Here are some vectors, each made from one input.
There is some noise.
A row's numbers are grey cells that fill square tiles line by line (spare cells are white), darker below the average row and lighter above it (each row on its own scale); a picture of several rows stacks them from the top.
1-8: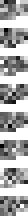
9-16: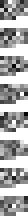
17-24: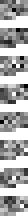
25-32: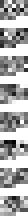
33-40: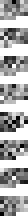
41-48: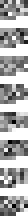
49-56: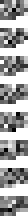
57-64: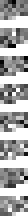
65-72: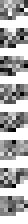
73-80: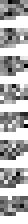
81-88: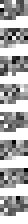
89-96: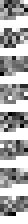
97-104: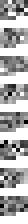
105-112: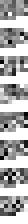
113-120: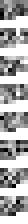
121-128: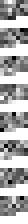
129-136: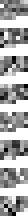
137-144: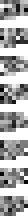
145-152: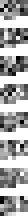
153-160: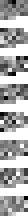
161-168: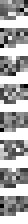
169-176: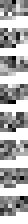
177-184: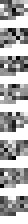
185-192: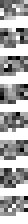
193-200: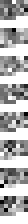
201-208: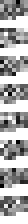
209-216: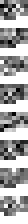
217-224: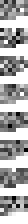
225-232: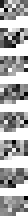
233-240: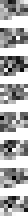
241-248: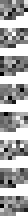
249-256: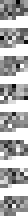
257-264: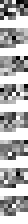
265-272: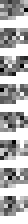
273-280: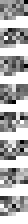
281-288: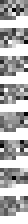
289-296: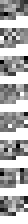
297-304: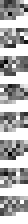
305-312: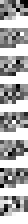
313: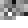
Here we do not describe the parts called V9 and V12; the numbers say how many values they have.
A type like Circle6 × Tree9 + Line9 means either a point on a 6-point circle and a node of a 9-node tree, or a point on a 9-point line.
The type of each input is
Line10 × Line10 × (Line10 + V9) + V12.
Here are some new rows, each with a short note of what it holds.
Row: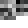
a value of V12
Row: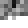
a value of V12
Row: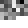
a point on each of two 10-point lines and a value of V9
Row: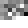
a point on each of two 10-point lines and a value of V9
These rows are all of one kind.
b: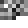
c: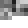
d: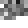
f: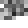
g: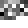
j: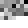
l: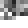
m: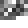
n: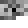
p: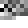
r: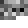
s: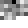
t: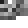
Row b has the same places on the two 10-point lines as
f, l and n.
